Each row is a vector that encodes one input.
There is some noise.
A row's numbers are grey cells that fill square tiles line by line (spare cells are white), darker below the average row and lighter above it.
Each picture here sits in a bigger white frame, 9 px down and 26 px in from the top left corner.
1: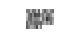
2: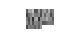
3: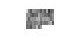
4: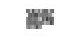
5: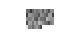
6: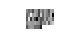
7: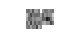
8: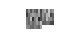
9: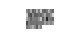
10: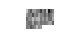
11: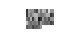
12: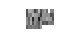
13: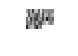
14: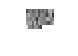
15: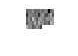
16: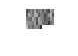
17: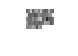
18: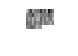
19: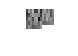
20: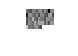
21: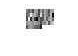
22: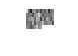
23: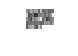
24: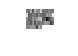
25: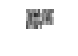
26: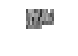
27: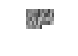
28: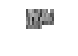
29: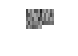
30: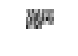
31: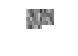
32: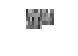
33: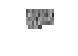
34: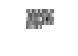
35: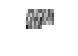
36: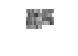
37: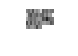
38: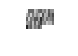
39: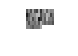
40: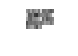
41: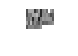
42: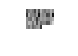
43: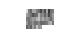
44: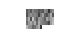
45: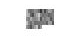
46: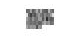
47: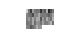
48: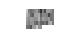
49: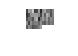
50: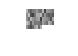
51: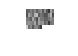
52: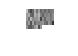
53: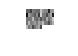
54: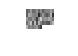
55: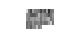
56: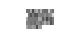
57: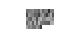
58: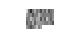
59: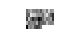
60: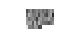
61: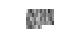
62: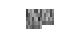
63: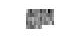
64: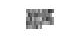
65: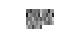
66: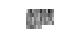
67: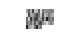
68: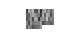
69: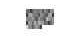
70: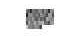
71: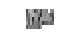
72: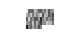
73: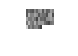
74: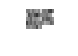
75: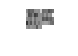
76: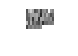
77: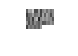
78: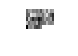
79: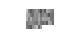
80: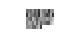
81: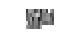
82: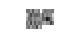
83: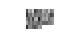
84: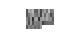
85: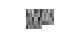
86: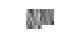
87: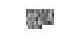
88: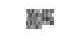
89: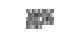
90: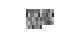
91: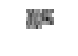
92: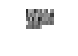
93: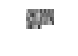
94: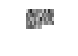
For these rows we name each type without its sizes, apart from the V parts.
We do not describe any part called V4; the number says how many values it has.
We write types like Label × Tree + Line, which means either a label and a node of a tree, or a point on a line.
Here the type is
List(Circle) × V4.
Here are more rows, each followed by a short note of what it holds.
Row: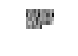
a value of V4, together with a list of one item
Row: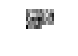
a value of V4, together with the empty list
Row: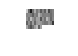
a value of V4, together with a list of three items
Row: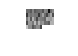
a value of V4, together with a list of three items
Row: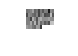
a value of V4, together with a list of two items
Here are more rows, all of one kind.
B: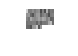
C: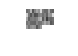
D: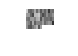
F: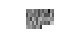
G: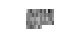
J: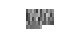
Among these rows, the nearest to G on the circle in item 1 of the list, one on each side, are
F and J.
